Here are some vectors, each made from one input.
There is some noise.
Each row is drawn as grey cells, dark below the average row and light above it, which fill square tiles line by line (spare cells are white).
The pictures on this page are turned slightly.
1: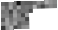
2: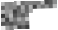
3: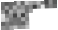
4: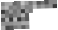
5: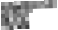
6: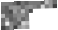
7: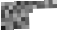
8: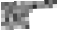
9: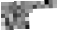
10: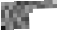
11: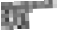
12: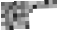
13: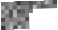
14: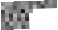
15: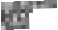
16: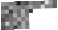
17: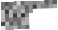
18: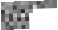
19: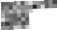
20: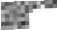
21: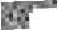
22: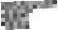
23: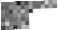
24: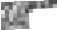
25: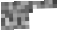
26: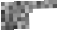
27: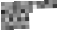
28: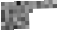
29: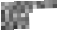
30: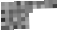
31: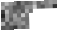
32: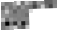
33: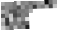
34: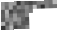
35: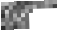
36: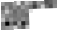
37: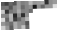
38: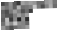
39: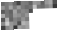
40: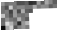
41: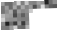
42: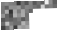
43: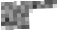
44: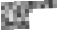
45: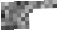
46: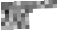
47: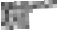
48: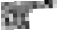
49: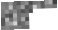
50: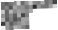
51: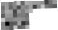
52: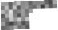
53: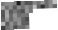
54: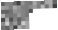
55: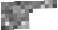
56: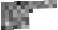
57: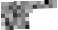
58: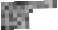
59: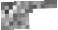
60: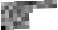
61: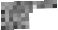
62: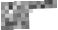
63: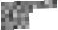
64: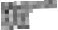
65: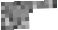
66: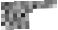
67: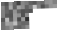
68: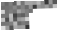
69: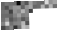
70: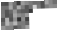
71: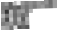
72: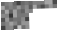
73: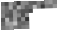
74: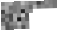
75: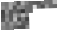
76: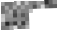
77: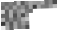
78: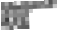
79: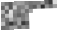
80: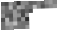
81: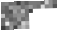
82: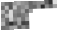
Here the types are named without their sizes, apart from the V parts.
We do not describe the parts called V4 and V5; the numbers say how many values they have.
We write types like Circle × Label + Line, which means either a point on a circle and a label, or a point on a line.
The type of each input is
Bool × (Line × Line + V5) × V4.
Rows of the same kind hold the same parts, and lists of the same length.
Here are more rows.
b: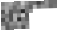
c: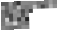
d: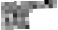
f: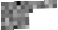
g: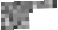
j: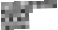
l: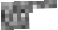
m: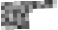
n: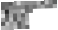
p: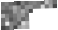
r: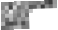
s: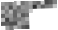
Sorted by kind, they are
b, c, f, g, j, l, p
d, m, n, r, s

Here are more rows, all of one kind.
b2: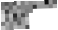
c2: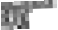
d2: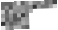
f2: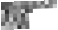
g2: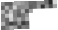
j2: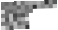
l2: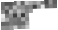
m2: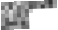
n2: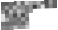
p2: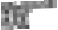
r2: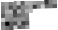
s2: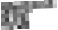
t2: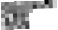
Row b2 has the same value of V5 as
j2 and t2.
